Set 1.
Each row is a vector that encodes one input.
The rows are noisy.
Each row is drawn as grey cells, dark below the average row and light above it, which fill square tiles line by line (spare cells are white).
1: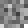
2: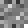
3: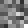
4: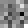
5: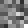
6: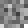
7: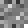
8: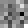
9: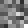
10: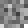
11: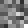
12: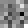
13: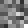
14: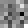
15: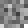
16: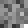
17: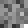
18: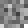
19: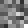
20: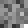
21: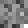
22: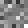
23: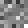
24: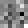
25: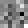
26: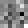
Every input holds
a point on a 5-point line.
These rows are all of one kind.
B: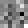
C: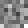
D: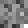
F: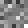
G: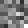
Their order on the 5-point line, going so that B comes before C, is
B, C, F, D, G.
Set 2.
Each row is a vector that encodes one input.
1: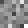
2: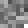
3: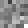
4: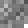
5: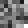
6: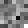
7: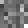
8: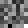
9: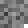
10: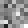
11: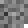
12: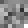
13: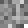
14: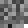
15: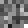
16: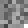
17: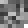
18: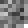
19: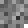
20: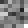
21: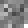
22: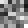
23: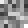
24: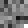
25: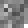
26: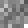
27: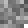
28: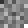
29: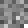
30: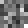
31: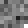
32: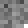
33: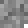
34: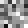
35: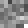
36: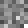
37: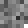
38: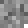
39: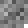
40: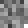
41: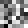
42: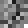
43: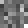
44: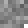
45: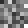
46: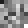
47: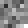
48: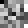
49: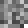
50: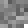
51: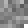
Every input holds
a node of an 11-node tree.
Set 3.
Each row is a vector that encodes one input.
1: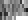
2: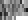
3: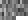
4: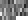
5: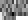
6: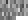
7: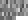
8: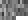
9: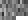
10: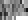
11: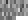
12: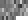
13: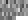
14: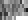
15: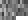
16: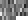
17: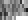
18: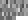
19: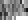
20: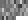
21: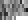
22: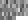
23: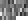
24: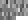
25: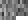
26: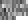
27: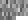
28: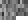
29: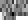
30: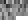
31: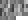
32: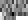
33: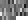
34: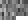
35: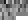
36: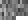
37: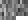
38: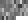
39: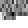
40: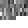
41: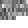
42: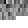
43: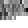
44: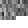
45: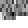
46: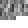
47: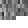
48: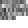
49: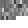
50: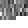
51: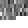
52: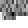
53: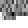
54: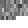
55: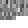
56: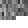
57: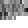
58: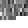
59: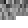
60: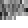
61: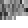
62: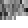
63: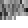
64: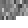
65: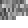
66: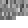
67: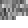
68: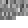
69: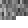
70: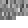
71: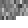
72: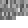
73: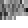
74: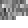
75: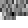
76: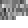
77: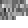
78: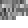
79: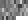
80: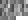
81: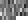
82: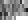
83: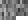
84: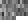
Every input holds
a point on a 9-point line.
